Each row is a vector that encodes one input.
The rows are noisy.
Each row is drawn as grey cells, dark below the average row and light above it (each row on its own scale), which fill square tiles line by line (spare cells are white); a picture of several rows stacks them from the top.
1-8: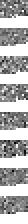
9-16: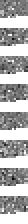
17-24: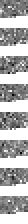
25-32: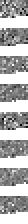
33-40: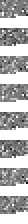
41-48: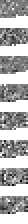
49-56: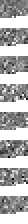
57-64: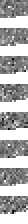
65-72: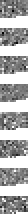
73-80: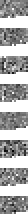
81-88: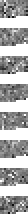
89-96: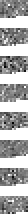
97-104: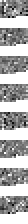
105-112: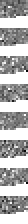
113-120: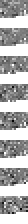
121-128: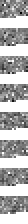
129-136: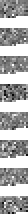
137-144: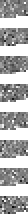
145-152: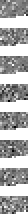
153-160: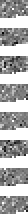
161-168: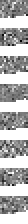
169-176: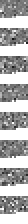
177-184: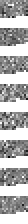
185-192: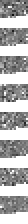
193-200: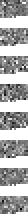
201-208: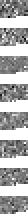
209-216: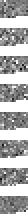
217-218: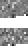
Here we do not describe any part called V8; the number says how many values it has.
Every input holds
either one of 12 labels and a point on a 20-point line, or a value of V8.
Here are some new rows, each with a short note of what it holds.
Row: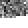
one of 12 labels and a point on a 20-point line
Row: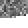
one of 12 labels and a point on a 20-point line
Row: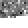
one of 12 labels and a point on a 20-point line
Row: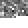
one of 12 labels and a point on a 20-point line
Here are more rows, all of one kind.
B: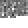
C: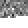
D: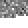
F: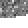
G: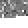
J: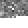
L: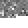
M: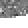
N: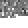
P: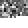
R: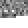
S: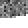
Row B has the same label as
C, L and N.
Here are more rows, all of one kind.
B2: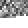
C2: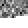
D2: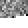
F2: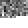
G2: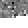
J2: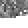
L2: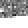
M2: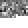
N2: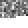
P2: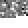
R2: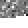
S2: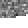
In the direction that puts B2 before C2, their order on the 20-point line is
P2, B2, L2, R2, C2, F2, N2, D2, M2, G2, J2, S2.
